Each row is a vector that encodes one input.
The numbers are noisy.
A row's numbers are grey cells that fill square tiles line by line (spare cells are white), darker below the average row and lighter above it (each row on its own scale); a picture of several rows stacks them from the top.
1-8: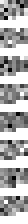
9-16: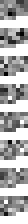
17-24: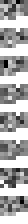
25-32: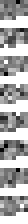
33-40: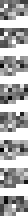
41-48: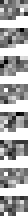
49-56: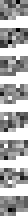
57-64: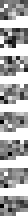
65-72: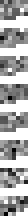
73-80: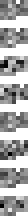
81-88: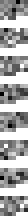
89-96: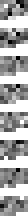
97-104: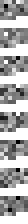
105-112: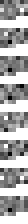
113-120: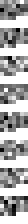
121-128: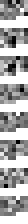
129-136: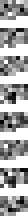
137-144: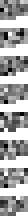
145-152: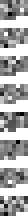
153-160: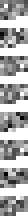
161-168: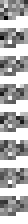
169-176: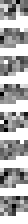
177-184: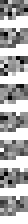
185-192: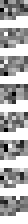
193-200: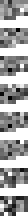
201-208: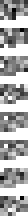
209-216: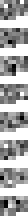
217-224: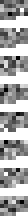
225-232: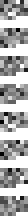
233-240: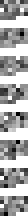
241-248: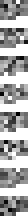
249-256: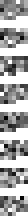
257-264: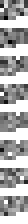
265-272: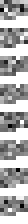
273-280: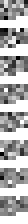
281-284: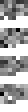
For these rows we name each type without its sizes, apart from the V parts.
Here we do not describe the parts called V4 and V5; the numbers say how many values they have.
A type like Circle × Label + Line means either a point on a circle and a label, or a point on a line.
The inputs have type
(Bool × Bool × Bool × Bool × V5 + List(Line)) × V4.
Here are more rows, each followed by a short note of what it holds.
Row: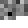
a value of V4, together with a list of two items
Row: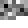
a value of V4, together with the empty list
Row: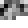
a value of V4, together with a list of one item
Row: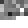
a value of V4, together with a list of two items
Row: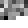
four true/false values, a value of V4 and a value of V5
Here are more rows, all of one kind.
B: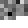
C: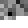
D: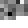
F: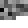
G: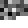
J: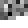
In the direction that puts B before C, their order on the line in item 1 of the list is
G, F, J, B, D, C.
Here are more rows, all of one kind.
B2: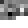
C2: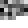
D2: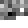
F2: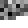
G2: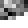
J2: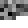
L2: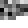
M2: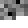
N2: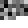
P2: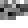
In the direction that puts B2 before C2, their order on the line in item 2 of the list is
F2, G2, D2, J2, P2, B2, L2, C2, M2, N2.
